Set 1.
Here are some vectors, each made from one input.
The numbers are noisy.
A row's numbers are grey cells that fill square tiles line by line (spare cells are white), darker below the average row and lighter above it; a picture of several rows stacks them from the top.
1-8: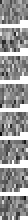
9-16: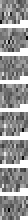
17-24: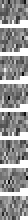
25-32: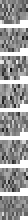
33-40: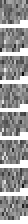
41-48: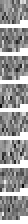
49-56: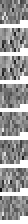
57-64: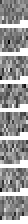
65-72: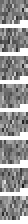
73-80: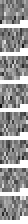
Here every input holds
a point on a 6-point line, together with either a fixed value, or three true/false values.
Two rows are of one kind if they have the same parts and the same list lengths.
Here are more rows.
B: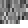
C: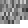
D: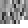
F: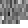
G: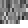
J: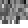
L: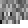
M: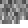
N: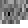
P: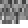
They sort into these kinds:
B, G, L
C, D, F, J, M, N, P

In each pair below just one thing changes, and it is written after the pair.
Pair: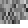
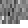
the place on the 6-point line
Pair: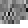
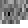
the place on the 6-point line
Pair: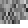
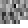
the place on the 6-point line
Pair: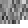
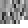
the place on the 6-point line
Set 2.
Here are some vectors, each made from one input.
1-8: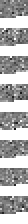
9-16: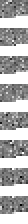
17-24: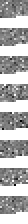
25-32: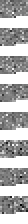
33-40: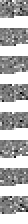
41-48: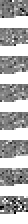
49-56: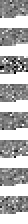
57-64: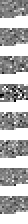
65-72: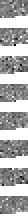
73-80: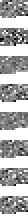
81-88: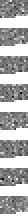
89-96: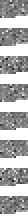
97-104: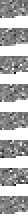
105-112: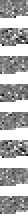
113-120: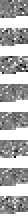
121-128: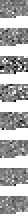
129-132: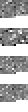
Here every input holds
a list of up to two points on an 11-point line.
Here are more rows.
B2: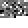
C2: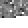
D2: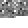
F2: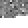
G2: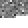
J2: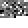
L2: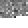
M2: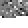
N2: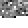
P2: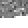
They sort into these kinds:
B2, J2
C2, D2, M2, N2
F2, G2, L2, P2

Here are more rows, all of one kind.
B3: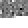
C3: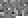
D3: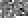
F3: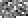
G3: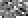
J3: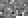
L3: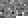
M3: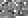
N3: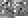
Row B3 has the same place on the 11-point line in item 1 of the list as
J3 and L3.
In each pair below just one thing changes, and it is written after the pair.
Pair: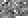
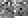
the place on the 11-point line in item 2 of the list
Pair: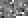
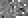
the place on the 11-point line in item 2 of the list
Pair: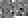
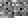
the place on the 11-point line in item 1 of the list
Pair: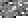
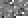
the place on the 11-point line in item 1 of the list
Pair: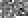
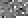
the place on the 11-point line in item 2 of the list
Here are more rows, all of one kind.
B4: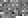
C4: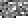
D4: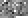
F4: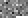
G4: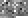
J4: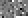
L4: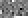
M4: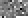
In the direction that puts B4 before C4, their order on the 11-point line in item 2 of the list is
L4, J4, M4, G4, D4, B4, F4, C4.
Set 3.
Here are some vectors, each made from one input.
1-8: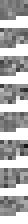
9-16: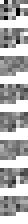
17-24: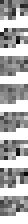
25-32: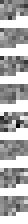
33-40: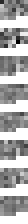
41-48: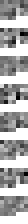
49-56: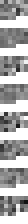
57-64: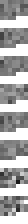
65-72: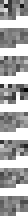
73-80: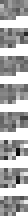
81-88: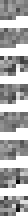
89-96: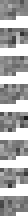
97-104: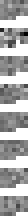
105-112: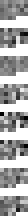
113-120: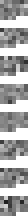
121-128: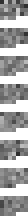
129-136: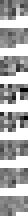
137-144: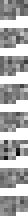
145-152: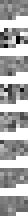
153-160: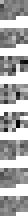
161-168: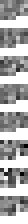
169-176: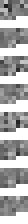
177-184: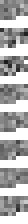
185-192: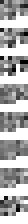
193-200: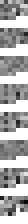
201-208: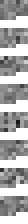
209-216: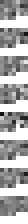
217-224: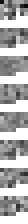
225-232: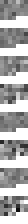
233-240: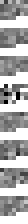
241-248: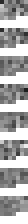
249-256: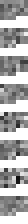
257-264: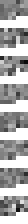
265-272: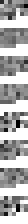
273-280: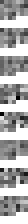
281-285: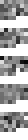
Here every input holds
a list of up to two points on a 9-point circle.
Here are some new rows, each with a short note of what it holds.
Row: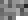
a list of one item
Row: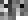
the empty list
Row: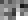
a list of two items
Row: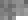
a list of two items
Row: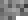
a list of one item
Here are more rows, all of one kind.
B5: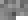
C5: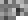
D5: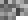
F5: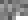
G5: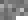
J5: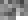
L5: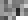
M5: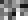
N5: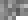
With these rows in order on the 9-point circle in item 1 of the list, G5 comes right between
F5 and L5.
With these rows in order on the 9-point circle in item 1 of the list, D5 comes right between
C5 and M5.
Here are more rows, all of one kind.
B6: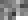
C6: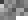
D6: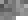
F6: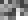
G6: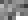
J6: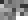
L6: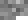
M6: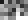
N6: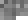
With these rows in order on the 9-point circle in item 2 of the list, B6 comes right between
G6 and L6.
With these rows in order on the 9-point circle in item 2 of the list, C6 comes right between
F6 and G6.
